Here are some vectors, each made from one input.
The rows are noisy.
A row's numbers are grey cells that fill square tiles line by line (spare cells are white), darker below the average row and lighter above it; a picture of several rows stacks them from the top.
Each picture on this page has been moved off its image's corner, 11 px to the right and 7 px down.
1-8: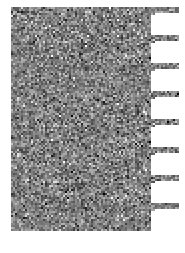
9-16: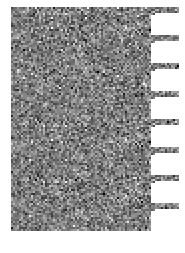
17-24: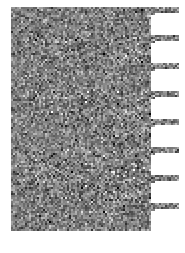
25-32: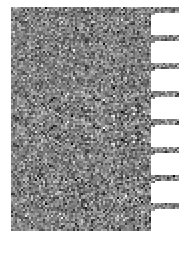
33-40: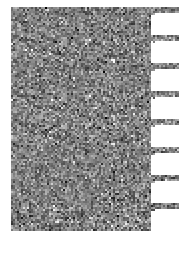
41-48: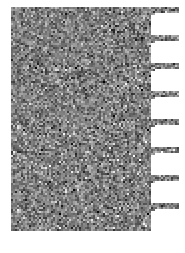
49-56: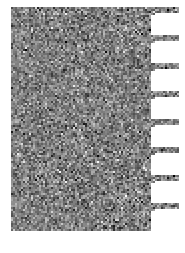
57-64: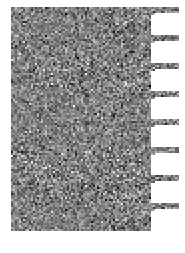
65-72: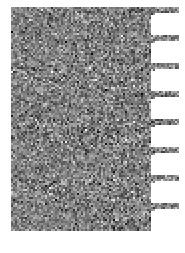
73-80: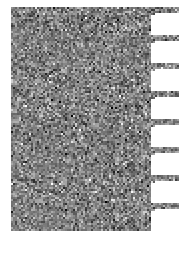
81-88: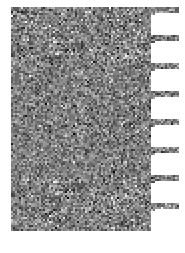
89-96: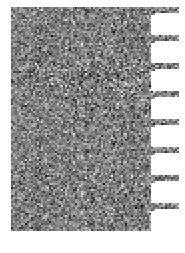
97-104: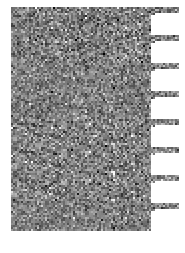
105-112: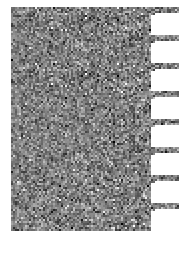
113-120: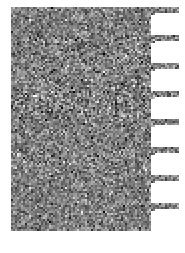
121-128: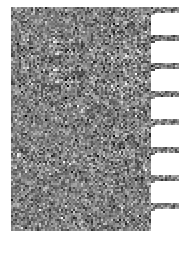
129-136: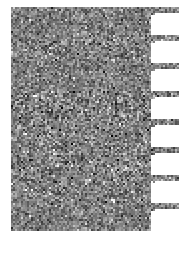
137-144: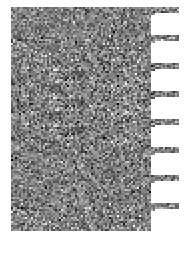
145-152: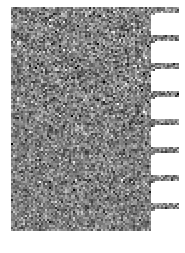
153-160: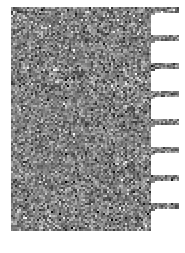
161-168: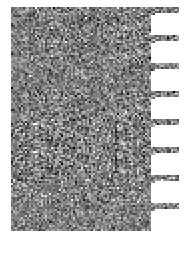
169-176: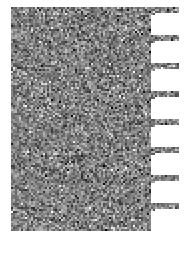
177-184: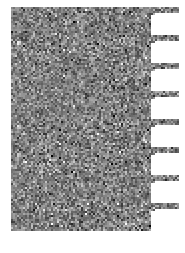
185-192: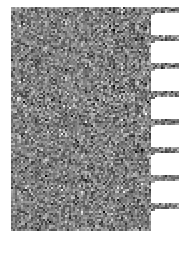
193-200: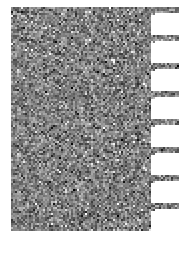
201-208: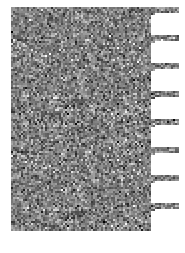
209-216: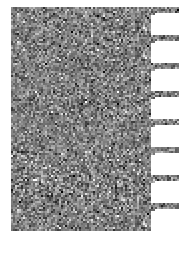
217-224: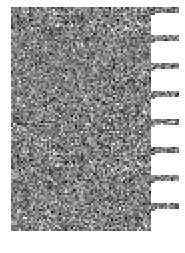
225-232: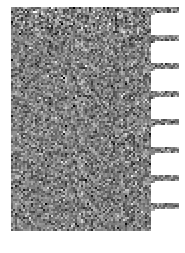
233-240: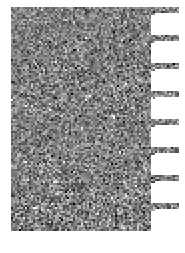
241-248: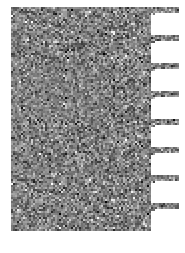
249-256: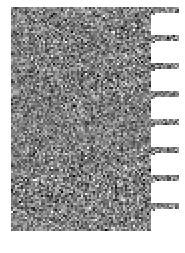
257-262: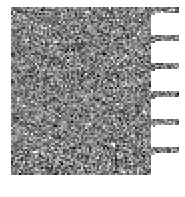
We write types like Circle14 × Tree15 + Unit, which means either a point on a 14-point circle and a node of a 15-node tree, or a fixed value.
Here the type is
Line9 + Line10 + List2(Line11).
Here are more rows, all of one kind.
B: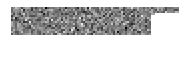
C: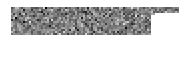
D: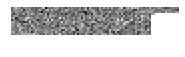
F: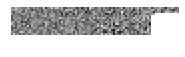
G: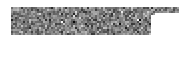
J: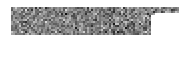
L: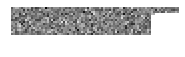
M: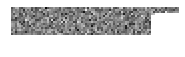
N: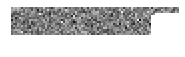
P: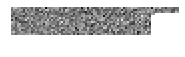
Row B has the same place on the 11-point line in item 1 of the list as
C, L and M.
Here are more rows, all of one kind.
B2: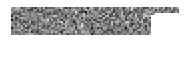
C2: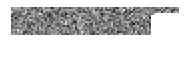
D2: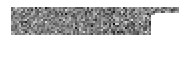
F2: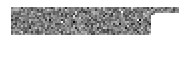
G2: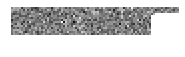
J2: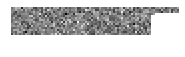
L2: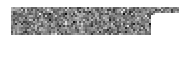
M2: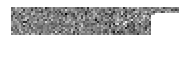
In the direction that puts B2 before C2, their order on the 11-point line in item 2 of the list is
M2, B2, F2, D2, L2, C2, G2, J2.
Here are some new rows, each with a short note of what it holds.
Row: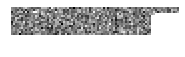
the empty list
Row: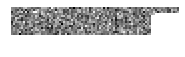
the empty list
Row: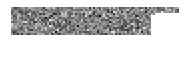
a point on a 10-point line
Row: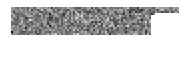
a list of one item
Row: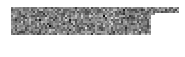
a list of one item
